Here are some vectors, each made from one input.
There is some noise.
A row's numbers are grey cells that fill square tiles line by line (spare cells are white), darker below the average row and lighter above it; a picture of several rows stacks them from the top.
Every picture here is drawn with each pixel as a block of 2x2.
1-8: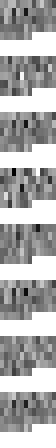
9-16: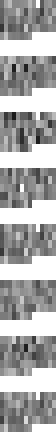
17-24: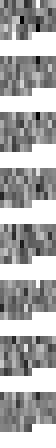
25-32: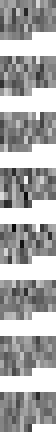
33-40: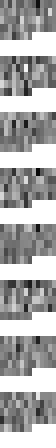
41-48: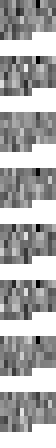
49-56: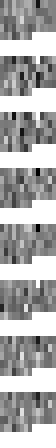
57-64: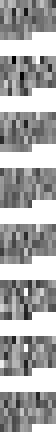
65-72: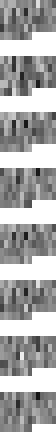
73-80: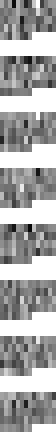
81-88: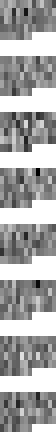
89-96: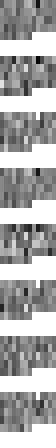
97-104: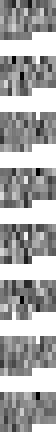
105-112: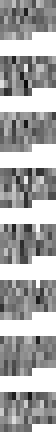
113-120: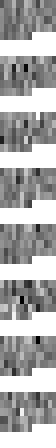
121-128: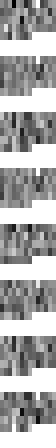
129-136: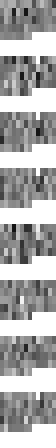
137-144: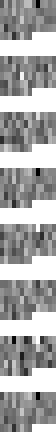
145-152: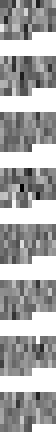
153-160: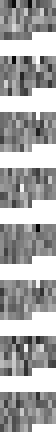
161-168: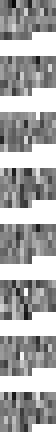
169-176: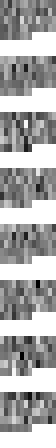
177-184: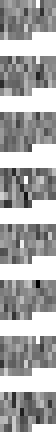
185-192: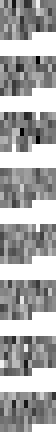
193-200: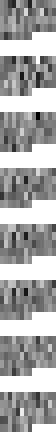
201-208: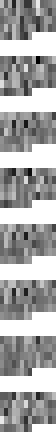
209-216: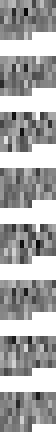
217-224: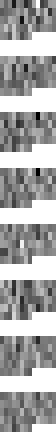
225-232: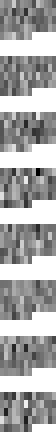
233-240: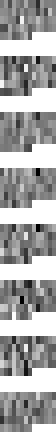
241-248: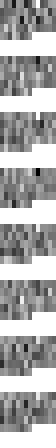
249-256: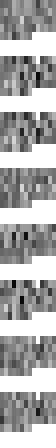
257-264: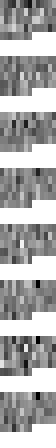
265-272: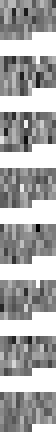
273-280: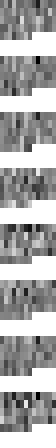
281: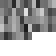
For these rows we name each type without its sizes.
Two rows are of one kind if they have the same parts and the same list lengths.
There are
2 kinds of row.
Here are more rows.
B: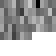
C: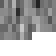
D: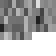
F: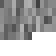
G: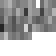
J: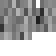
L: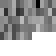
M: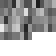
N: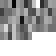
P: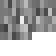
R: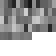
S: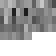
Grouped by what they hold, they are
B, C, F, L, M, P, R
D, G, J, N, S

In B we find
a point on a circle and a true/false value.
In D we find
a point on a line and a true/false value.
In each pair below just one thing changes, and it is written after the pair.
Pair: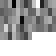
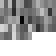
the place on the line
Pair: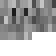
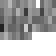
the place on the line
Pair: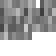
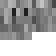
the place on the line
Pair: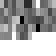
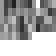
the place on the line
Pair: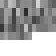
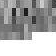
the place on the line
